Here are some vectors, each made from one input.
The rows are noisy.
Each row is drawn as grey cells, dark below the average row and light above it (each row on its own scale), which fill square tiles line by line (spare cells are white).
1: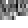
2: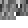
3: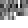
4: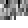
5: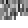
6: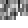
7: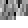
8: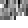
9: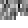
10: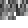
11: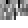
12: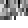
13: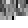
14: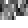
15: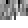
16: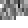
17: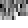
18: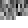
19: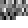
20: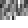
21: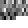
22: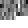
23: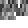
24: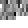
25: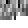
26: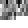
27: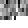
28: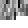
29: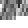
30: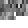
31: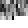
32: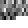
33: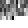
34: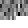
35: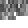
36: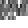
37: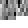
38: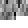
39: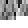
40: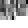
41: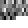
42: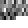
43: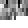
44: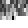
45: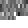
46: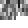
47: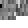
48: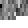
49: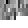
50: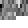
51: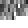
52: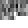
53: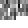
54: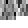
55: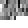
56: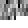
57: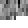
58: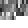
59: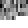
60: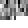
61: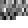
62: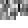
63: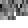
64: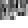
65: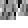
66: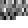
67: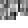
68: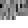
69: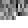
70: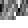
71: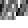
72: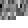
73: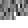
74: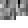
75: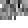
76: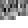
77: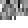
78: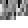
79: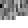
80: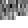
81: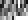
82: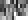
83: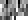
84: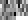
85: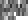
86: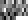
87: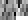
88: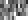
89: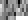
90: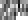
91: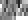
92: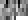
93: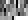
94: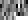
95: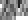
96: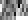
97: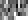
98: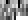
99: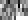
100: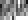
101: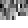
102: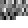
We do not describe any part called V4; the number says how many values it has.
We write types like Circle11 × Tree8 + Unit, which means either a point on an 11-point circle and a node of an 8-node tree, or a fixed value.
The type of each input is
List2(Bool × V4).
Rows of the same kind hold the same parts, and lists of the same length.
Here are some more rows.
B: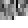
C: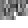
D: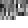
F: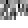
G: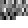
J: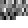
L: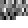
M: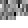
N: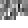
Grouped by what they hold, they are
B, C, D
F, M, N
G, J, L

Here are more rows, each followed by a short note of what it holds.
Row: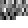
the empty list
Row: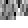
a list of one item
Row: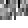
a list of one item
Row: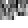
a list of two items
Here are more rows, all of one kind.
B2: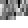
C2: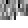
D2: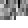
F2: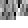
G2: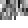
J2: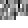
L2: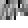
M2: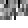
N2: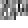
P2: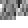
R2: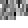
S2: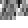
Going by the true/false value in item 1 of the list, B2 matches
F2, P2, R2 and S2.
